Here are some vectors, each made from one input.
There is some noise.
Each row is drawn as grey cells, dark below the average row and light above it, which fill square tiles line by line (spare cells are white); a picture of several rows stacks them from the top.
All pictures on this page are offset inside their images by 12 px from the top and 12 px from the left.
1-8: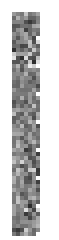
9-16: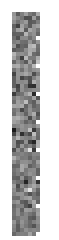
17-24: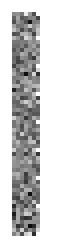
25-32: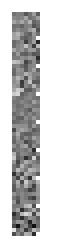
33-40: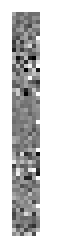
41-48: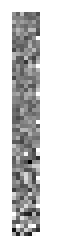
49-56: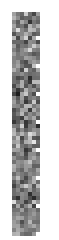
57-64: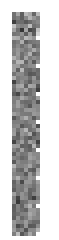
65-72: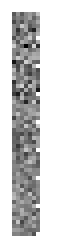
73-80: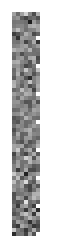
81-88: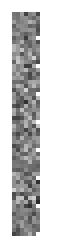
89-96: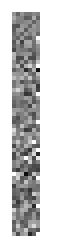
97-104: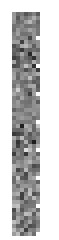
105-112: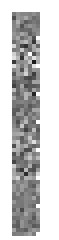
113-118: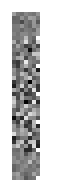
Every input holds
a point on an 8-point line, together with either a point on a 6-point circle and five true/false values, or a fixed value.
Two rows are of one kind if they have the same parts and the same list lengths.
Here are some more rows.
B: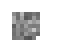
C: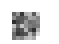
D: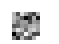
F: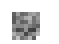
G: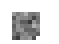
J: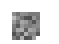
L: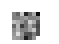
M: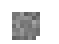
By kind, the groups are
B
C, D, F, G, J, L, M

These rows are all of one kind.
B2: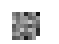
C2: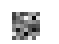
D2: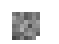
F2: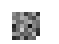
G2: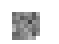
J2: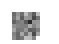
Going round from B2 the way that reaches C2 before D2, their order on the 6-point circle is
B2, C2, G2, F2, D2, J2.
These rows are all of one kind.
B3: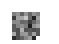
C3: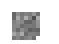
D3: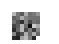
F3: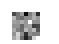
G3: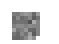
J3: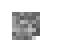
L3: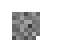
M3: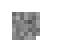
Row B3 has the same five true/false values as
J3 and L3.
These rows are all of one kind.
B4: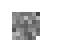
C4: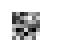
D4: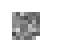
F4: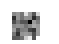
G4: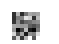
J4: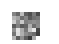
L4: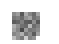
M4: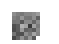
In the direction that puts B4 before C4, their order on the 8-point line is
D4, F4, J4, G4, M4, B4, C4, L4.
